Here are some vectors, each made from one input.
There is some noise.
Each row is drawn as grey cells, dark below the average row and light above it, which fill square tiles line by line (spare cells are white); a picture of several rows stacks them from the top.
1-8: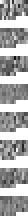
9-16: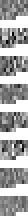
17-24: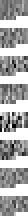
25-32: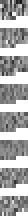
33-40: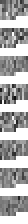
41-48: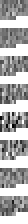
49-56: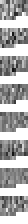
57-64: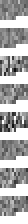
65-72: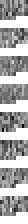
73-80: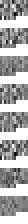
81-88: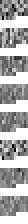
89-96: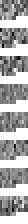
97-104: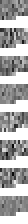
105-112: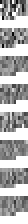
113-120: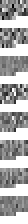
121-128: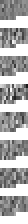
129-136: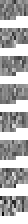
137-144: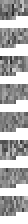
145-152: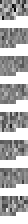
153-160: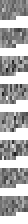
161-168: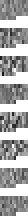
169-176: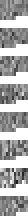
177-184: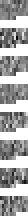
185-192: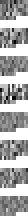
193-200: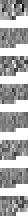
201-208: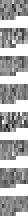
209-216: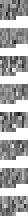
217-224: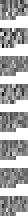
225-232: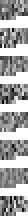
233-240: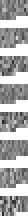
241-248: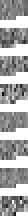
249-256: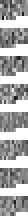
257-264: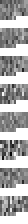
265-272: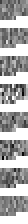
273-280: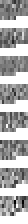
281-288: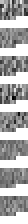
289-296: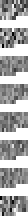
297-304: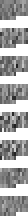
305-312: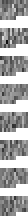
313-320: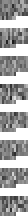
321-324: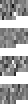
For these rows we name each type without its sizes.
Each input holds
a label, together with either a fixed value, or four true/false values.
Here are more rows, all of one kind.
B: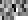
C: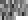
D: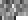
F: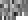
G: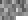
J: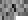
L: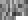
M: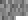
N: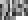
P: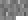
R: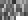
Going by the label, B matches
F, J, M and R.
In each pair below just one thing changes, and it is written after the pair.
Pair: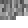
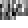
the label
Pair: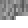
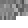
one of the four true/false values
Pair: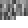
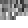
one of the four true/false values
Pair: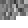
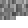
one of the four true/false values
